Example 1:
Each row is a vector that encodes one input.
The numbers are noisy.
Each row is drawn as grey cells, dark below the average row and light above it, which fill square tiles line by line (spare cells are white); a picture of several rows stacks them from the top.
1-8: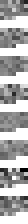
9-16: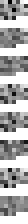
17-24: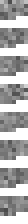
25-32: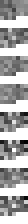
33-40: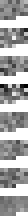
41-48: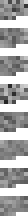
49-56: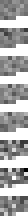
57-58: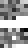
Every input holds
a point on a 5-point line and a point on a 6-point line.
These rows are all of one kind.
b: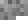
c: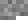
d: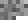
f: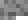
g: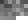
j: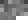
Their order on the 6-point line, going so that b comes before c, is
f, b, c, g, d, j.
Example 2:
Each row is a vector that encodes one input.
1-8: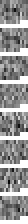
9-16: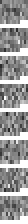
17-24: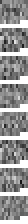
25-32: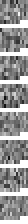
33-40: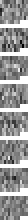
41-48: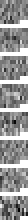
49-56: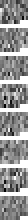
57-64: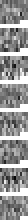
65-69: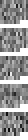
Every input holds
three true/false values.
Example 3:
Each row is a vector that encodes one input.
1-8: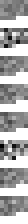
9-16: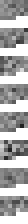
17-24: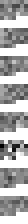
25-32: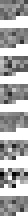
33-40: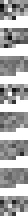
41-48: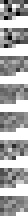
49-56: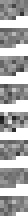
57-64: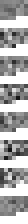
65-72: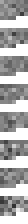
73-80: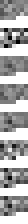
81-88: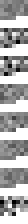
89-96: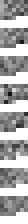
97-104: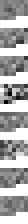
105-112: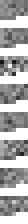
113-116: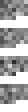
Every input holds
a point on a 15-point circle.
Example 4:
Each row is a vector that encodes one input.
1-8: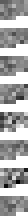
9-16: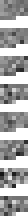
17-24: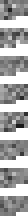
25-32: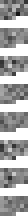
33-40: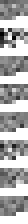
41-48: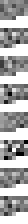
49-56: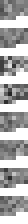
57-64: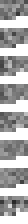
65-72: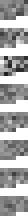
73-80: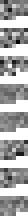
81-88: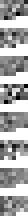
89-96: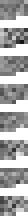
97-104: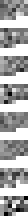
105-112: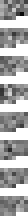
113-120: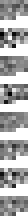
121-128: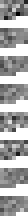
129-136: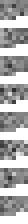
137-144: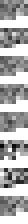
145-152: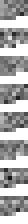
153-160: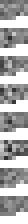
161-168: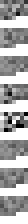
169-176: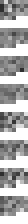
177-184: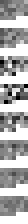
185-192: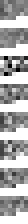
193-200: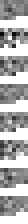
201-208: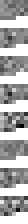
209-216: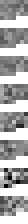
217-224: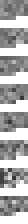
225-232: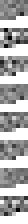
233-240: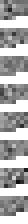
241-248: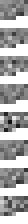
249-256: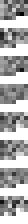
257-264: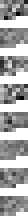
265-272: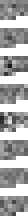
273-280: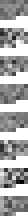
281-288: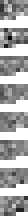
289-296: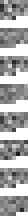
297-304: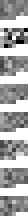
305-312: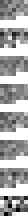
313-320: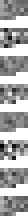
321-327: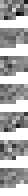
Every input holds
a point on a 15-point circle.
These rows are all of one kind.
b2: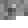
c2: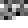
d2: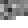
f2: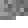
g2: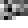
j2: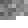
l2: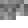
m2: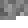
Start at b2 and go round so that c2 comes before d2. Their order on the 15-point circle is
b2, g2, l2, f2, m2, c2, j2, d2.
